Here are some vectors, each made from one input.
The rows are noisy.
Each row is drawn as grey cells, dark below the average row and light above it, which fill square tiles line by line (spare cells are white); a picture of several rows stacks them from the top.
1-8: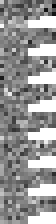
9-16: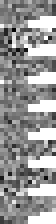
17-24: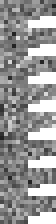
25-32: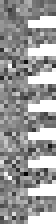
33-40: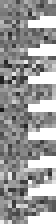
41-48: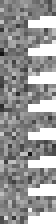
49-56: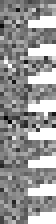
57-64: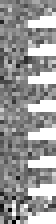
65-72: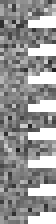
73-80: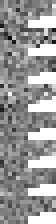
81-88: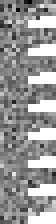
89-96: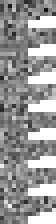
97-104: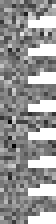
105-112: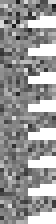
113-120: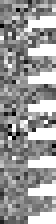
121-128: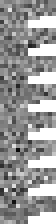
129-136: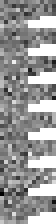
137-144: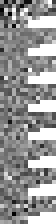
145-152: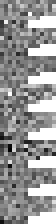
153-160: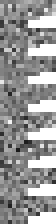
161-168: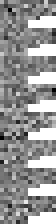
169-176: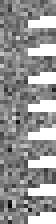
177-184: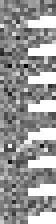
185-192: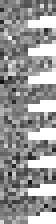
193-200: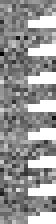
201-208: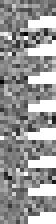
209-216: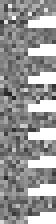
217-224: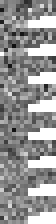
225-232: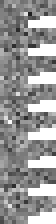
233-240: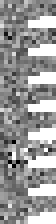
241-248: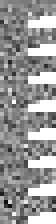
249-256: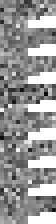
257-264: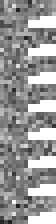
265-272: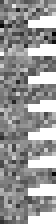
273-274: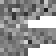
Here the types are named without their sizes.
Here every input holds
a list of items, each either a point on a circle, or a point on a line.
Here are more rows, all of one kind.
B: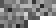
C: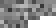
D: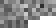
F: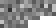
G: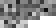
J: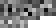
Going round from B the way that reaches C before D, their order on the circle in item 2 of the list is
B, J, F, G, C, D.
